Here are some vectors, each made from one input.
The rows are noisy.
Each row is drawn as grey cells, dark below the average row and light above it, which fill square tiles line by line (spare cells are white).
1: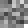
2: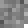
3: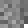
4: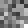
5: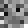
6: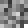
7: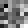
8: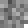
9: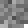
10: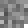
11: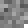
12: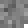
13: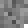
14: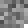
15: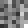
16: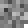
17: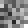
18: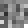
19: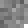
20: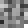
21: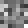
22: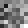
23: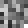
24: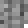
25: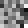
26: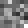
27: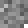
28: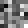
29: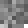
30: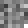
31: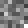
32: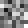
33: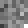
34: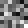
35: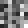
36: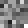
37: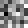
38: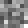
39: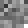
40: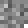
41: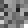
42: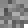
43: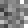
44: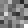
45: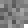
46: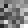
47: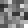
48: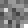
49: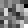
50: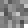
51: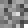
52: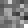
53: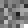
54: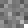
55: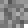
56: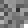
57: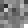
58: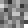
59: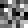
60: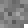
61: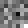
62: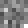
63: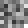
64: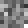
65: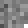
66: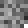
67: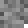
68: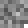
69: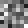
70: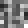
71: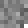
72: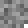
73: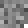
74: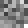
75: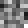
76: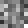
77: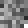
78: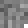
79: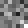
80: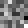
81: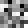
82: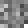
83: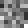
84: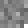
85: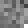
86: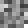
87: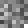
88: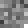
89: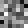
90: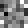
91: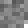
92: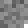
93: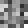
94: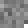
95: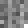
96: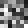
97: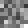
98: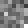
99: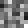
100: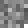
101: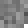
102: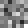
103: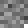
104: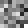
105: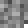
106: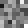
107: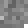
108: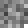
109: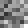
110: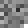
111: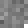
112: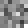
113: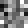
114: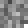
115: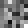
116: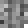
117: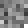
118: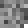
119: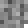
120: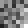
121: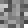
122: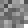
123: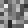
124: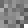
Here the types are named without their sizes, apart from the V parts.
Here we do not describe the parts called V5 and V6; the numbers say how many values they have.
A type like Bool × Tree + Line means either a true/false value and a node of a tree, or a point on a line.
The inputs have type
Bool × Bool × Bool × Line × V6 + V5.
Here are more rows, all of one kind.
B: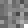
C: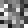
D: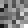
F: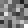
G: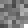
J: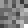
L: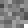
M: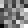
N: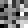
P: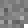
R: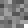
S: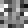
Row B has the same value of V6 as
J, N, P and S.
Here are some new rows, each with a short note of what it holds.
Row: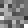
a point on a line, three true/false values and a value of V6
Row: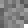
a point on a line, three true/false values and a value of V6
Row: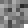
a value of V5
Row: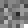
a value of V5
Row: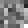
a value of V5
